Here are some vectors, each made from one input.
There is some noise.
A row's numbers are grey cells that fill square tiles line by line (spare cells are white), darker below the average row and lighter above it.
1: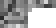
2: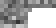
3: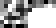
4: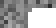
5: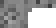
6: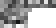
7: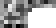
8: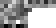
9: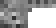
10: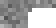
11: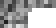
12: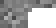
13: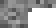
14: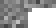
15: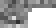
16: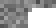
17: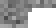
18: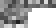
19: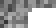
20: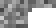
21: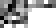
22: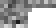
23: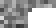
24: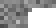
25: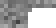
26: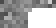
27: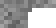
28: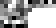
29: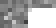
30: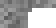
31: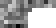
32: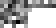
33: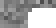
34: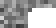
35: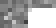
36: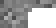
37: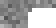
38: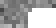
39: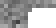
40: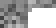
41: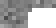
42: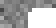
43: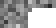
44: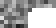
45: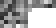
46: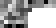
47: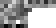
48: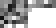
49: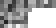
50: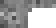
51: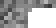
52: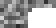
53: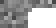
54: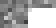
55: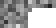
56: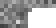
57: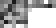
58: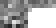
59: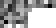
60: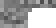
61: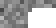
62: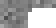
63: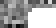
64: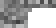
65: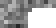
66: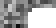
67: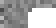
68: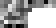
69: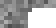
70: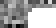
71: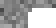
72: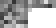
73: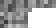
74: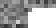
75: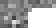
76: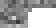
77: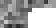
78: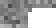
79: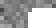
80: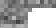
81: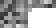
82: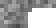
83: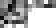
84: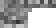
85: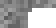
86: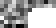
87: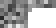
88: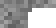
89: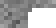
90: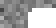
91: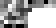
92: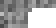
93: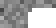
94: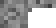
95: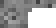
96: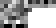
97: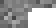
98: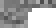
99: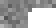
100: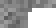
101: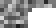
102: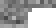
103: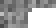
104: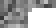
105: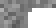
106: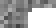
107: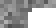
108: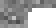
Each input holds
either a node of an 11-node tree, or a node of a 13-node tree.
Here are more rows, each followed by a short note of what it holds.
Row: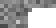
a node of a 13-node tree
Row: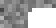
a node of an 11-node tree
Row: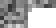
a node of a 13-node tree
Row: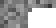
a node of a 13-node tree
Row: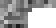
a node of an 11-node tree
